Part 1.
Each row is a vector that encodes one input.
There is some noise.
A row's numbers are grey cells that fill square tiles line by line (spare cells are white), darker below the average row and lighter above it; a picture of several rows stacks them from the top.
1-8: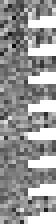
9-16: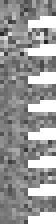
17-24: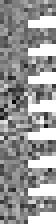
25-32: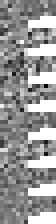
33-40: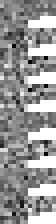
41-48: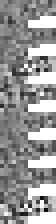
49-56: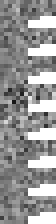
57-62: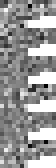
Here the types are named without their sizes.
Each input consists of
a true/false value, together with either a fixed value, or a node of a tree.
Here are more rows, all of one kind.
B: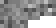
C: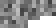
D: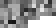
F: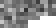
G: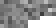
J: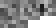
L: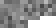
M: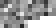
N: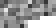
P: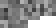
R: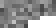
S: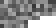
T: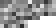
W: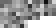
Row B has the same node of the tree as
G, J, L and M.
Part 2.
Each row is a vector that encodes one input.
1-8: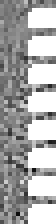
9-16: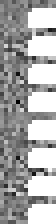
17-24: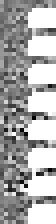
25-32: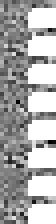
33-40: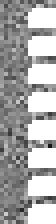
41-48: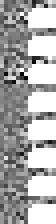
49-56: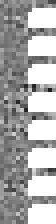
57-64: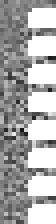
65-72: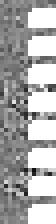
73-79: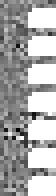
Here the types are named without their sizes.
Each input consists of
a point on a line and a true/false value.
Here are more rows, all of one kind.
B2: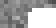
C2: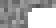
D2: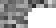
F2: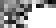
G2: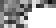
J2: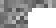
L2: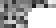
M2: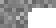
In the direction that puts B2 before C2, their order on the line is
M2, J2, B2, C2, L2, G2, F2, D2.
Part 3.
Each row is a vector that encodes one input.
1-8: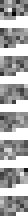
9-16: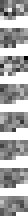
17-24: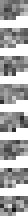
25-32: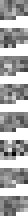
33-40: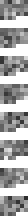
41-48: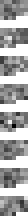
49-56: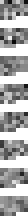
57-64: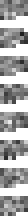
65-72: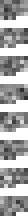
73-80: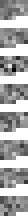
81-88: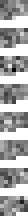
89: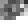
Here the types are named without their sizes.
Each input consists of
a point on a line and a true/false value.
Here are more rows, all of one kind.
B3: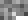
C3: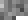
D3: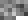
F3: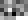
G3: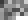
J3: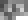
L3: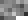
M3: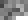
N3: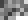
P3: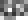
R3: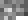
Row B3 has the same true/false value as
C3, D3, L3 and R3.
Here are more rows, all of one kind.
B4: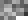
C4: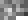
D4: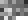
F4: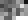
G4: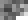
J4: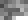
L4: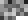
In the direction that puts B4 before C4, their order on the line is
G4, L4, F4, J4, B4, C4, D4.
